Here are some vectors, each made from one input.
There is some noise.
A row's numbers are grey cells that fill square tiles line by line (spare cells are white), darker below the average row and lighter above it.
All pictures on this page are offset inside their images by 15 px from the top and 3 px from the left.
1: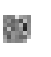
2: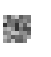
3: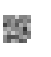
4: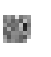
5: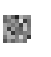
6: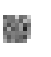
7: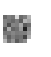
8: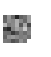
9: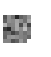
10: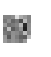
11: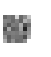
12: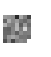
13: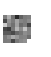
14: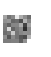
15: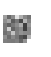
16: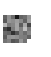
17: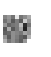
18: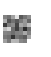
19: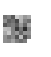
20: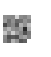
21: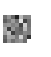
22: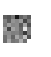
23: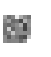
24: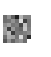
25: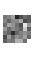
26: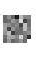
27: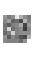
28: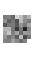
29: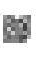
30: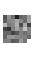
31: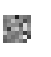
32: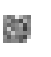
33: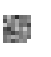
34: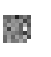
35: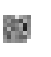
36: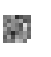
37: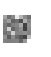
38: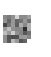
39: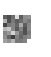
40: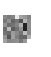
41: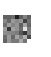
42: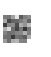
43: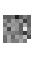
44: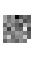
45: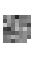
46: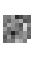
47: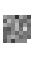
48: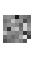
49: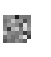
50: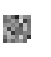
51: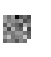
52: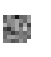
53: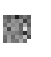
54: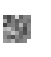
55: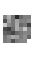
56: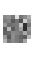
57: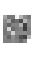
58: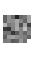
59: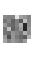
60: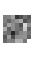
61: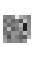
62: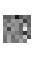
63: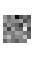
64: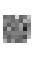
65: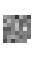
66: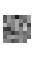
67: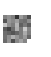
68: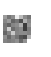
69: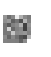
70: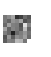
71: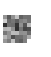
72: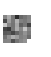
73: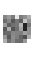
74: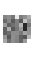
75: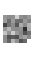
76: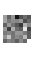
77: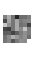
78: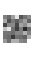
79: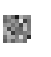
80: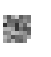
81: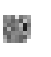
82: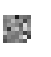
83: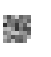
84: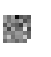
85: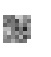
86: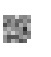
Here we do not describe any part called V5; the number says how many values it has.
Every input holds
a true/false value, together with either a point on a 4-point line, or a value of V5.
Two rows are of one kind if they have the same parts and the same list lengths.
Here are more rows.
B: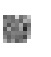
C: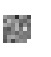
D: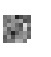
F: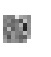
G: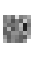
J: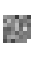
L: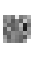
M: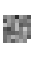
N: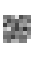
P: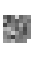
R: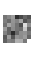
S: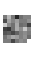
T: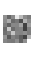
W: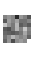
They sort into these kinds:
B, C, F, G, J, L, M, S, T, W
D, N, P, R

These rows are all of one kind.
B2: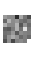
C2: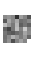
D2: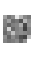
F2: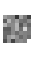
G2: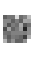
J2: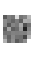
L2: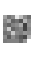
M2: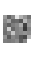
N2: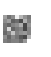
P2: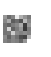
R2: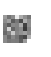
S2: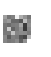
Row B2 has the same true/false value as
C2 and F2.
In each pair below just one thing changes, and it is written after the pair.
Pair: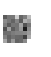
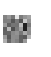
the place on the 4-point line
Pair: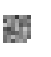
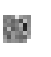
the true/false value
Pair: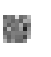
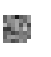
the true/false value
